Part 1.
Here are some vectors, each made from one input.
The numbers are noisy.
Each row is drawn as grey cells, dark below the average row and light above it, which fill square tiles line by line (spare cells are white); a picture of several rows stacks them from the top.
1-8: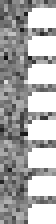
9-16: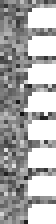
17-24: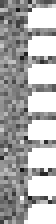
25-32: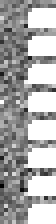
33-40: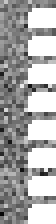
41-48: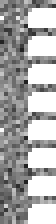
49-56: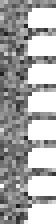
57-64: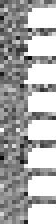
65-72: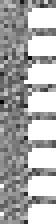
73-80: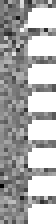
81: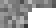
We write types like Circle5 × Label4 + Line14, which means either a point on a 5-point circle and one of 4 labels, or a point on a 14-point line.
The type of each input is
Line11 × (Tree10 + Unit).
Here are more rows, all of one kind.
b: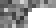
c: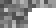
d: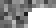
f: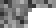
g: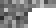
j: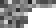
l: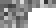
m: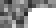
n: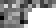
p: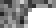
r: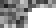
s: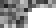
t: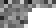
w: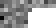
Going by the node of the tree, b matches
c, g and w.
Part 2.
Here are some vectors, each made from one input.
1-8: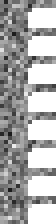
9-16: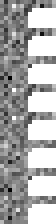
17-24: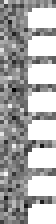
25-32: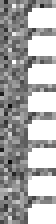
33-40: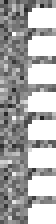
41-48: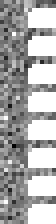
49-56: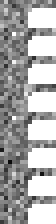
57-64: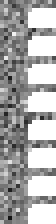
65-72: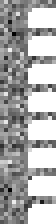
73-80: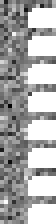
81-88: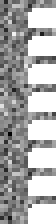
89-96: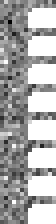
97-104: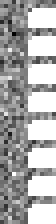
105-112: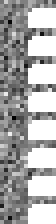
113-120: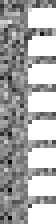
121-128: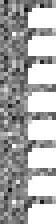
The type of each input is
Line13 + Tree16.
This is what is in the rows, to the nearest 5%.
About 40% of them hold a point on a 13-point line. The rest hold a node of a 16-node tree.
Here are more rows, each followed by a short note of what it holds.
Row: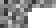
a point on a 13-point line
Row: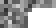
a point on a 13-point line
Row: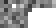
a point on a 13-point line
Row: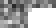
a node of a 16-node tree
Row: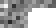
a node of a 16-node tree
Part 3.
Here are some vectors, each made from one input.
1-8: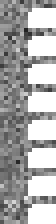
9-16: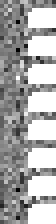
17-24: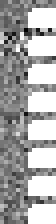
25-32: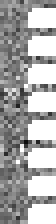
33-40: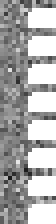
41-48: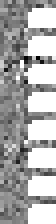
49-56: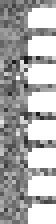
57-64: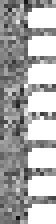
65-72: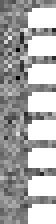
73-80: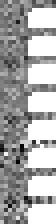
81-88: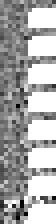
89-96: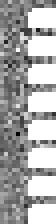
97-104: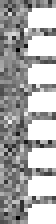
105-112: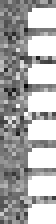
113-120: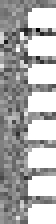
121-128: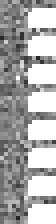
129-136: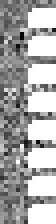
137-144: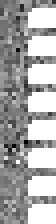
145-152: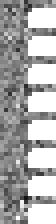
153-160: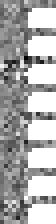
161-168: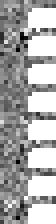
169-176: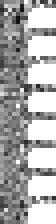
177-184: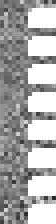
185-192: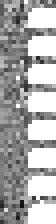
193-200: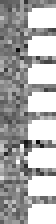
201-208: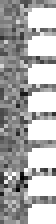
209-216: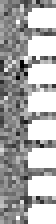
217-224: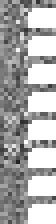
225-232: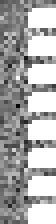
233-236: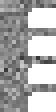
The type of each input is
Circle19 × (Tree8 + Unit).
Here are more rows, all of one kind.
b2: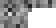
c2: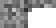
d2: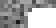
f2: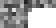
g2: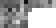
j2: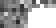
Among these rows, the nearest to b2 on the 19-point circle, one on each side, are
d2 and j2.
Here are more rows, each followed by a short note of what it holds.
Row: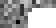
a point on a 19-point circle and a node of an 8-node tree
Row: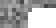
a point on a 19-point circle
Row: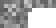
a point on a 19-point circle
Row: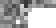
a point on a 19-point circle
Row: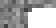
a point on a 19-point circle and a node of an 8-node tree
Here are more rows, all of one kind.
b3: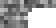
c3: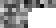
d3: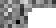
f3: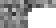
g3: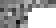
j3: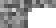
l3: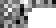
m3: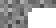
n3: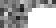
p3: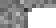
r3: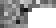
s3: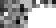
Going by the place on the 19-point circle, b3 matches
c3, d3, l3 and m3.
